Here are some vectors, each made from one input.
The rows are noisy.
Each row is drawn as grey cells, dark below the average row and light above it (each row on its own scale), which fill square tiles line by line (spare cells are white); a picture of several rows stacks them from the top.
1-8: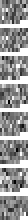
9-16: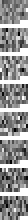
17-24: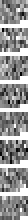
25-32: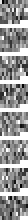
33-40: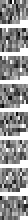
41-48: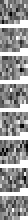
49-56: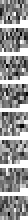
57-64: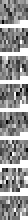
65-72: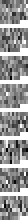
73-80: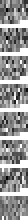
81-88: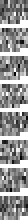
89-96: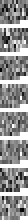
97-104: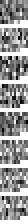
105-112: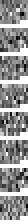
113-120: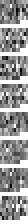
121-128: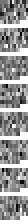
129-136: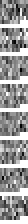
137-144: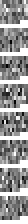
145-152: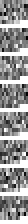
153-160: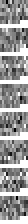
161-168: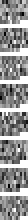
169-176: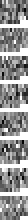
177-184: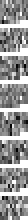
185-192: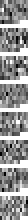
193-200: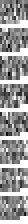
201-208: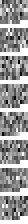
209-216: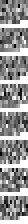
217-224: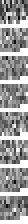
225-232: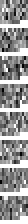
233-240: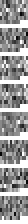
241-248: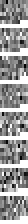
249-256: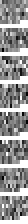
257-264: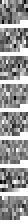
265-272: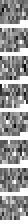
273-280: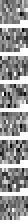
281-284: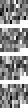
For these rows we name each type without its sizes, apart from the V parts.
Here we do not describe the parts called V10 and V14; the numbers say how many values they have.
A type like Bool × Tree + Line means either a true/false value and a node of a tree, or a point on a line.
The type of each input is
(Bool × V14 + Tree) × V10.
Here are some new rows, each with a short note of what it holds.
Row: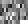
a true/false value, a value of V10 and a value of V14
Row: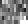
a true/false value, a value of V10 and a value of V14
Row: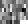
a true/false value, a value of V10 and a value of V14
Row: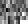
a true/false value, a value of V10 and a value of V14
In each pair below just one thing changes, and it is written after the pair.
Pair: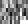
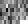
the true/false value
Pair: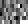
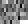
the value of V14
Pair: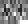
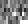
the value of V10
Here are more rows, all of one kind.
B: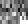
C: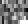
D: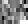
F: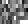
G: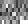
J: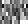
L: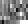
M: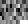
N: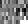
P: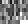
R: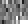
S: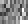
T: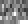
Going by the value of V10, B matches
M and N.
